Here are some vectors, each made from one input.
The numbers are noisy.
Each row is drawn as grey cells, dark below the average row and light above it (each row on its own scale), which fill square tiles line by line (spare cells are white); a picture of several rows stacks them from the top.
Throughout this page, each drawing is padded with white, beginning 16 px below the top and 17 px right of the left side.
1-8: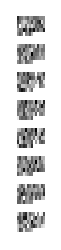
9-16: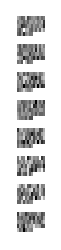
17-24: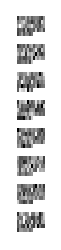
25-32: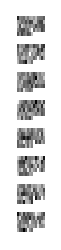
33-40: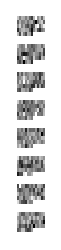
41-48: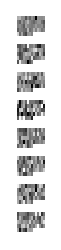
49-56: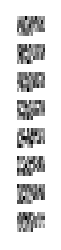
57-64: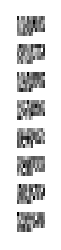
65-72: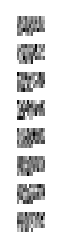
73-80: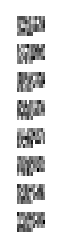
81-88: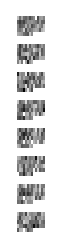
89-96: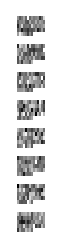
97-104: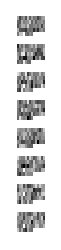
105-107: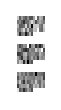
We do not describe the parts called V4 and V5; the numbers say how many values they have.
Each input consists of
a true/false value and a value of V5, together with either a point on a 6-point circle, or a value of V4.
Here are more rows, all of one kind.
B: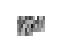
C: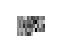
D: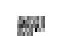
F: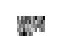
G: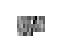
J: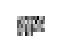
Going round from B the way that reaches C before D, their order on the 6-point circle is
B, J, F, G, C, D.
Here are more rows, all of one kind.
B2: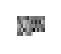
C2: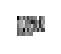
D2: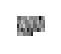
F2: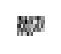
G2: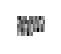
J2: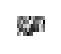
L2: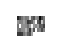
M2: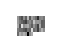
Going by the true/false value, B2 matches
C2 and L2.
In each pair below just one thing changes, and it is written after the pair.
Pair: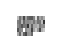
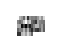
the place on the 6-point circle
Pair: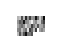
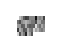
the value of V5
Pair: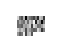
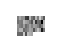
the true/false value
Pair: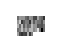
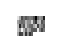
the true/false value
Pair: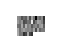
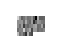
the value of V5
